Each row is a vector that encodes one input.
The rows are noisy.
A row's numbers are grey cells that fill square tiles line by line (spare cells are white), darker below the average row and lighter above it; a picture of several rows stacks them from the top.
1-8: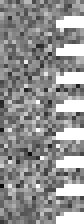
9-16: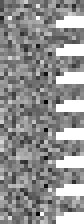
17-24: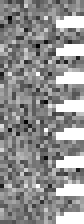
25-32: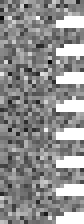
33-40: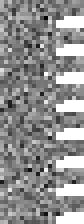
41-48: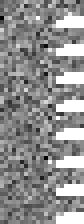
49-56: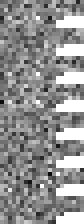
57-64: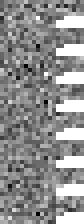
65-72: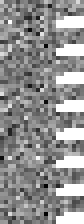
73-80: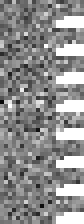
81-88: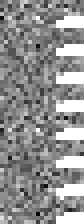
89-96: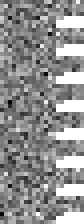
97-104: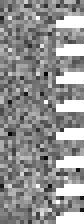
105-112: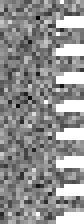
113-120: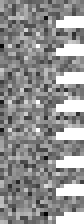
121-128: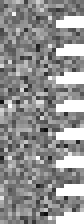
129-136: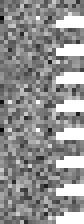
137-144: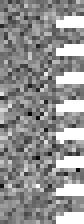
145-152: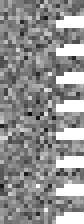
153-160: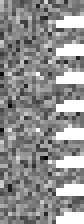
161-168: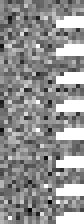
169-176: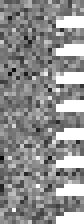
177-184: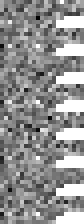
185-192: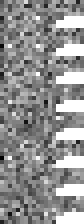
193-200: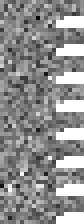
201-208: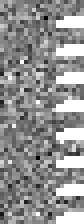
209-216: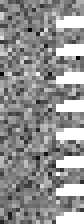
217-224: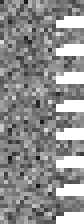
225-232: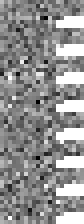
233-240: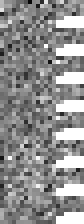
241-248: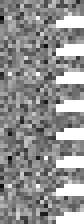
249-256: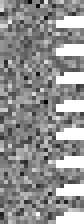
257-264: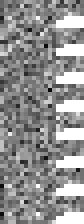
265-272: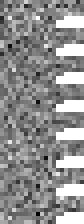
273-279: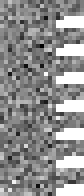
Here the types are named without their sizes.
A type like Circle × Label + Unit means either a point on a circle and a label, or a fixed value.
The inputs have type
(Bool × Bool × Bool × Bool + Unit) × List(Line).
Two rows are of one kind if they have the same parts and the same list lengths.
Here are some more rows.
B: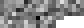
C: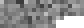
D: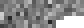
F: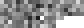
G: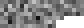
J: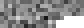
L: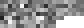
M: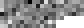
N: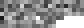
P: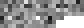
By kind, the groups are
B
C, D
F
G
J
L
M
N, P

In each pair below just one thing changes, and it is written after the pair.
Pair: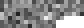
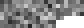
one of the four true/false values
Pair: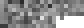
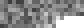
one of the four true/false values
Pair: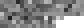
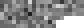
the place on the line in item 1 of the list
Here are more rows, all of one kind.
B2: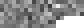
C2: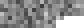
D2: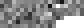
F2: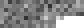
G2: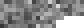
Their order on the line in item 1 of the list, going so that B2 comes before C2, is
D2, B2, G2, F2, C2.
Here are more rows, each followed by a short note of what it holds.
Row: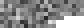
four true/false values, together with a list of one item
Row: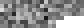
four true/false values, together with a list of one item
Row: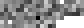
a list of two items
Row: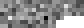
four true/false values, together with a list of one item
